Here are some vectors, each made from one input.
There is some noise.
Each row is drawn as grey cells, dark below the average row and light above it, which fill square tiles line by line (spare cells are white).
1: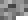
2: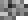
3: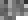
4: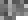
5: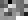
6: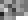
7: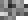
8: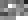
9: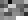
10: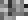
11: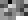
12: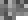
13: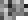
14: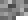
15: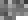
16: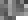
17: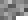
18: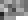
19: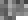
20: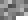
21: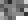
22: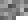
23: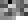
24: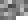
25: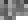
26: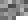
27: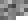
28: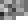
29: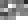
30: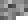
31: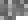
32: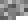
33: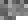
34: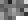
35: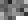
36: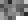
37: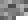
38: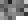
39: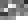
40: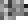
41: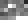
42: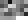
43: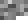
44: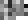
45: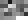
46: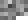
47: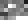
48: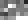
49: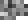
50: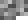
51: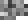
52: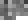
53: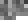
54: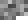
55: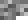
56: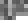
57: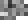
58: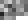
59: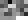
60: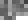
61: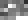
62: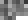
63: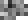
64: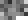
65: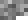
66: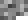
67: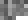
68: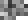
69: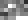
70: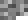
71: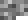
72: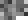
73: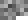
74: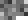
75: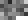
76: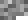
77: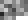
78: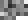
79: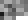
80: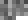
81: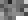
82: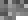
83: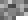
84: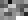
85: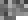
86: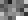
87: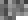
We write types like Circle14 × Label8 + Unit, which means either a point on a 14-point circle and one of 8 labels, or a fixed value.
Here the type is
Bool × Bool × Bool.
